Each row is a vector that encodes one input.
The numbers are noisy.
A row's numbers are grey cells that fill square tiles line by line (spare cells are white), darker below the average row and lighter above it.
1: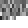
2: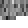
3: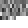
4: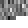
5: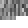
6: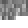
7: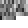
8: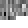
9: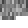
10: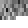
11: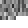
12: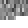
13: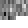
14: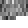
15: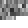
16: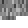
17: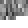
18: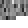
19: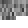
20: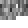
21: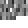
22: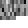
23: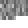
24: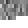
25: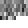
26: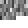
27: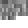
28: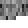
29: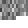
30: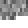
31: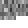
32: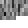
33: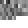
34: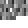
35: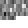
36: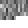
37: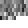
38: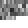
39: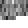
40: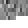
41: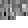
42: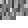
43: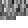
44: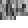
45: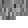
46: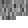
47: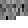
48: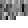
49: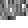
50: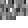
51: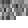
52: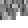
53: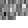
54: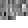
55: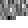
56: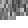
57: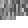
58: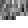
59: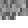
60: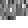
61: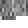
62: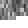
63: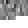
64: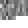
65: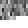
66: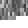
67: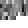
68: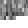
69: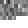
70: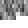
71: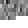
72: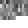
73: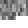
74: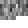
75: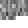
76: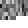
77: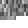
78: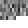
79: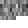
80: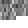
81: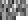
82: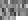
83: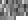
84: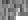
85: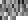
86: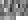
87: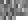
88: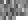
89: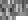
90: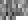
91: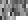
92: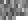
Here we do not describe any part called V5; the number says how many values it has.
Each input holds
a node of a 9-node tree, together with either a point on a 6-point line, or a value of V5.
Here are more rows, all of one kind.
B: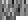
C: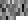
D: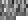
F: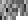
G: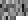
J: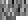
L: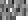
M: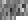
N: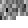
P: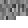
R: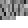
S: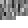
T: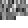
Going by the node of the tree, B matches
D, J, L and T.
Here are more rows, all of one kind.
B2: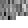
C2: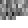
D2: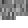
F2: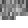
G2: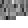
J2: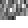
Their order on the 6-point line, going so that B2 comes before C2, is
G2, B2, D2, F2, C2, J2.
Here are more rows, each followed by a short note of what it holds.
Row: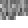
a point on a 6-point line and a node of a 9-node tree
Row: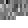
a point on a 6-point line and a node of a 9-node tree
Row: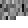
a node of a 9-node tree and a value of V5
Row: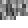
a node of a 9-node tree and a value of V5
